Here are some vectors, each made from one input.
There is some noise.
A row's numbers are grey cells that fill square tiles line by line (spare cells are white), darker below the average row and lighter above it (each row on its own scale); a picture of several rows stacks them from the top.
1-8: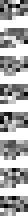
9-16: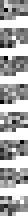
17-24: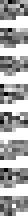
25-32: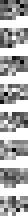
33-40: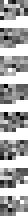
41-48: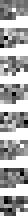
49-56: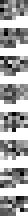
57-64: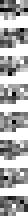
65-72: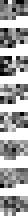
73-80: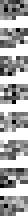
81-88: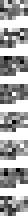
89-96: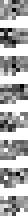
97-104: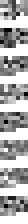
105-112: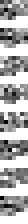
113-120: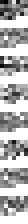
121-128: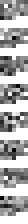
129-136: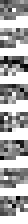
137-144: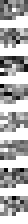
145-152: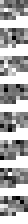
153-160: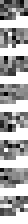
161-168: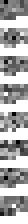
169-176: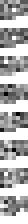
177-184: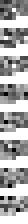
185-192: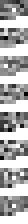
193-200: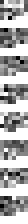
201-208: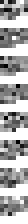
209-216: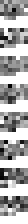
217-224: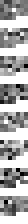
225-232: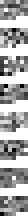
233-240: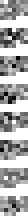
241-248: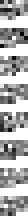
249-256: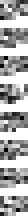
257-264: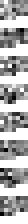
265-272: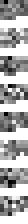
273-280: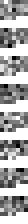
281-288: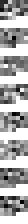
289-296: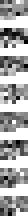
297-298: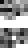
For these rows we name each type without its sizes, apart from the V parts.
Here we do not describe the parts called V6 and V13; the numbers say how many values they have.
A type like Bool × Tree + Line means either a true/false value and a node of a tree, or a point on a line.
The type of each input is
Bool × Bool × Bool × Bool × (Tree + V6 × V13).
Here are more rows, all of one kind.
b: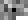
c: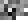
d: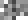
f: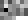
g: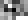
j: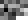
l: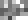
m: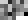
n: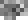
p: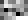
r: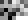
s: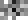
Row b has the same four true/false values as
g and m.
